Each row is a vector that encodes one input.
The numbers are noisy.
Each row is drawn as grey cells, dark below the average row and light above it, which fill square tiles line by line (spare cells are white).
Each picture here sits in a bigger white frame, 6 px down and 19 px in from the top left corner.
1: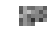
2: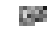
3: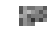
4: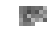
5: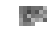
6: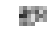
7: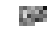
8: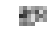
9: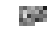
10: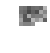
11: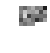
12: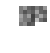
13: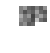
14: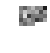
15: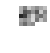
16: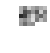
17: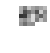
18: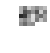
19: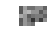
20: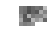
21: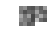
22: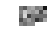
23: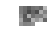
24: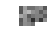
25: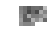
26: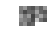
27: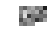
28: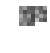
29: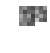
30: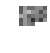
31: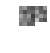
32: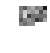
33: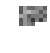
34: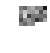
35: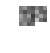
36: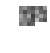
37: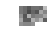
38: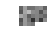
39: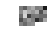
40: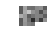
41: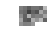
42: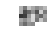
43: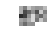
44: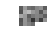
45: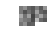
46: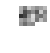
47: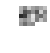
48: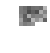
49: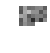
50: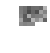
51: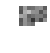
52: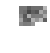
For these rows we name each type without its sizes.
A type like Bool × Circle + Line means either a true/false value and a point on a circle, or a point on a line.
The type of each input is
Line.
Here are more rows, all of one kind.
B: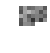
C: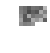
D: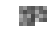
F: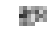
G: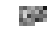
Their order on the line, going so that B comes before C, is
G, B, D, C, F.
